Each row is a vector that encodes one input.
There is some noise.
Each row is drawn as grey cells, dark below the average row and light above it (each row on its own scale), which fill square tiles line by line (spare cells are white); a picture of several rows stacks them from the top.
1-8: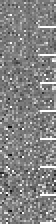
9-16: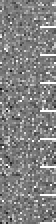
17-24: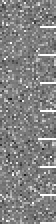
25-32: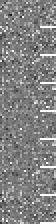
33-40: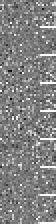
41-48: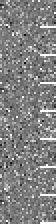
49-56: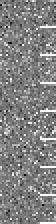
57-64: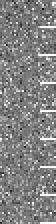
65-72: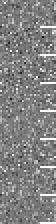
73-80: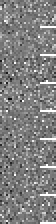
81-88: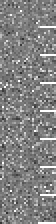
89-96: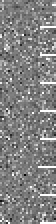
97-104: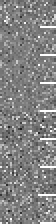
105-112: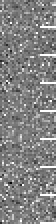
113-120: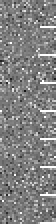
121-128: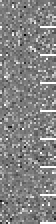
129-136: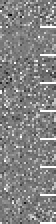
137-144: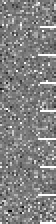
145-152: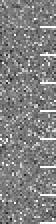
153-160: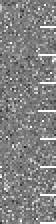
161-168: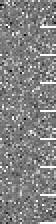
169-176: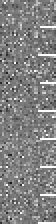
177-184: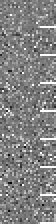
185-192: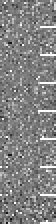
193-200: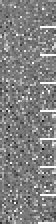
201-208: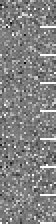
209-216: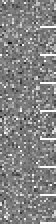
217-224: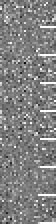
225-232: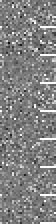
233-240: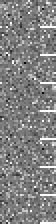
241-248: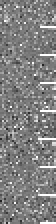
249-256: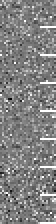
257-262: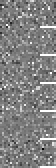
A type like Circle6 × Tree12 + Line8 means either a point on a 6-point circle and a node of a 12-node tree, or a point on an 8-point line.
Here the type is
Line11 + Tree8.
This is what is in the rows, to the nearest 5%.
About 60% of them hold a point on an 11-point line. The rest hold a node of an 8-node tree.
